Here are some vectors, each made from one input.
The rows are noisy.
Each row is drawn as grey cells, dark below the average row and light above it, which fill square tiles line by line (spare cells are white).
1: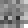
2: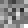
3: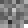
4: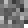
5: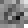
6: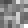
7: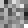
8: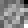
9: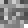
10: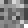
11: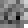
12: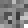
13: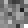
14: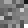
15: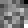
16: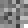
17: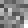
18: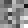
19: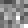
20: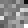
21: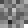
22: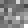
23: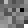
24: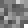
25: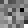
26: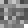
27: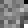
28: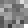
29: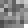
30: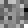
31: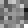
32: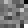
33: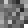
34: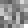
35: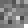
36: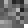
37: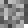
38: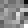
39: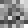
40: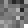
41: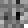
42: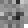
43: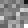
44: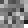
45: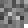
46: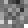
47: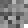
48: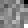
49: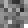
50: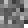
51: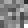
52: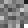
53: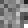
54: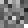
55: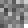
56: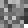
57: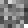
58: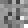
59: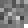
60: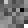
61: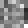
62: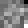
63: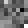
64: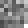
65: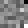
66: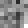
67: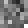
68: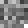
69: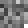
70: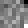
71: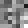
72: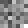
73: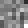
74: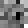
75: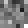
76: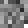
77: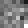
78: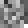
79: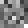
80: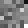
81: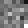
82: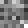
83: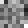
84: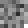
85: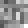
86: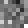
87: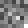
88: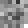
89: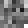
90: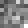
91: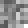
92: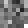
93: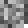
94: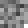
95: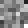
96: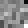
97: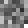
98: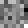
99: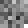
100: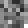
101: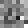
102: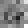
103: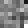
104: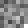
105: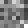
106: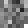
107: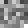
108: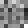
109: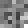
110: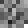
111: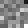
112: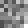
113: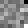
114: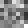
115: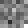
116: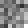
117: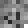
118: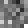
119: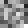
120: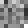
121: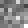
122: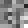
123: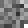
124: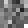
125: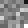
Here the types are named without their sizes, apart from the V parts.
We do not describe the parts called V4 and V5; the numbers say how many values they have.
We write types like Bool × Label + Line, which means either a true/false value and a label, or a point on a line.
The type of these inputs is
(Bool × Bool × Bool + V5) × V4 + Circle.
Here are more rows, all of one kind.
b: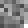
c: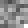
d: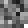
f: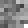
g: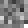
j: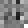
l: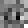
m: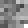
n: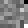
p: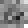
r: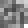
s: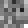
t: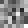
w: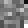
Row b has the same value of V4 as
c, f, m and r.
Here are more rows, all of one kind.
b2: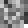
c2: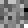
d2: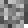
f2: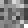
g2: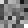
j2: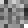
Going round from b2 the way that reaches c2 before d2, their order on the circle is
b2, g2, f2, j2, c2, d2.
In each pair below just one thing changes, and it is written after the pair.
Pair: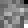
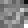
the value of V5
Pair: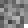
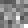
the value of V5
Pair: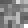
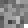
the value of V5
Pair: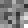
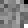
the value of V4
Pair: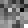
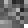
the value of V5
